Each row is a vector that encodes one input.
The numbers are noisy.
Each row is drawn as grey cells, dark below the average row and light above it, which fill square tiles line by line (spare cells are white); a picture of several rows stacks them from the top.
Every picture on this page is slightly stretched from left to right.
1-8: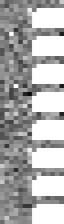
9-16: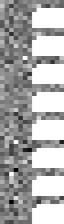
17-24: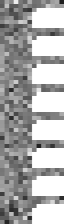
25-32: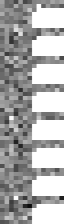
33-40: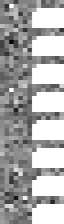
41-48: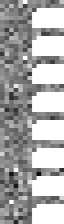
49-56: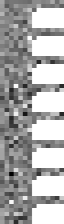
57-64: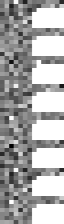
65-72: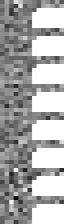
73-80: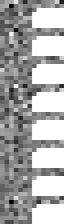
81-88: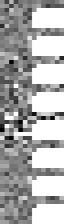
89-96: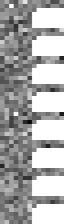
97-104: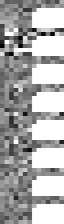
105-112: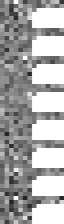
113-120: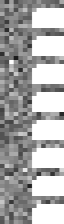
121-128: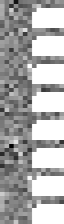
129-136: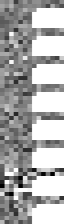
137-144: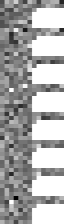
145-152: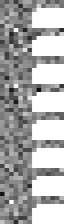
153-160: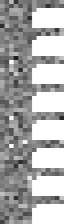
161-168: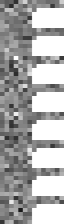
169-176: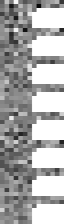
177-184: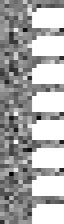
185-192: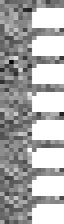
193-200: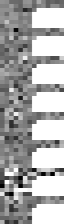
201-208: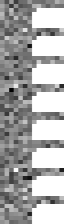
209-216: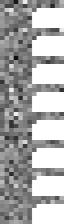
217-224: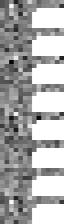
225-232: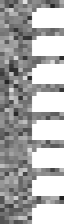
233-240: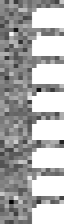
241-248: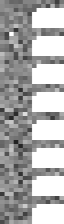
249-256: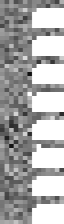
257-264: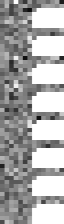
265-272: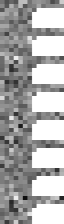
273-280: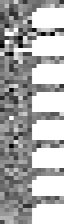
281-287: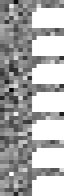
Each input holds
a list of up to two points on a 15-point circle.
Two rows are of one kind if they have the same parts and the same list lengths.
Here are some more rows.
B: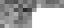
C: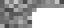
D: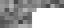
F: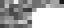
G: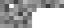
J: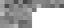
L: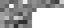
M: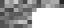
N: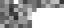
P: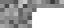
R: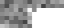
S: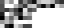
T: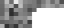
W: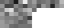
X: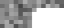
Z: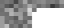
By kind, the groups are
B, D, G, J, L, P, R, W, X, Z
C, F, M, N, T
S

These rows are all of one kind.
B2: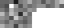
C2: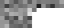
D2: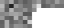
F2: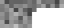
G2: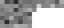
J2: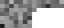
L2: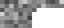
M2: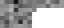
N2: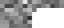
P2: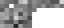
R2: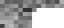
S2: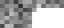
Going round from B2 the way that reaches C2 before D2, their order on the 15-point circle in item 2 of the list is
B2, M2, C2, P2, R2, J2, N2, D2, G2, S2, F2, L2.
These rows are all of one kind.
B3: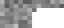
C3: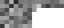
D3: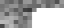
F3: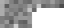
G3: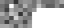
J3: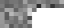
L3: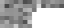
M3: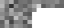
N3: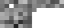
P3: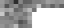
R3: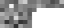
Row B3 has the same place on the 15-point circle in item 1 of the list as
F3, L3 and P3.
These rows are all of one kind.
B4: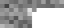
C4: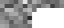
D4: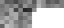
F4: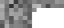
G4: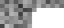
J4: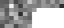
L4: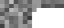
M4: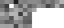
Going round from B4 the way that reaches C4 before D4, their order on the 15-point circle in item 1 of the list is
B4, C4, M4, J4, G4, D4, L4, F4.
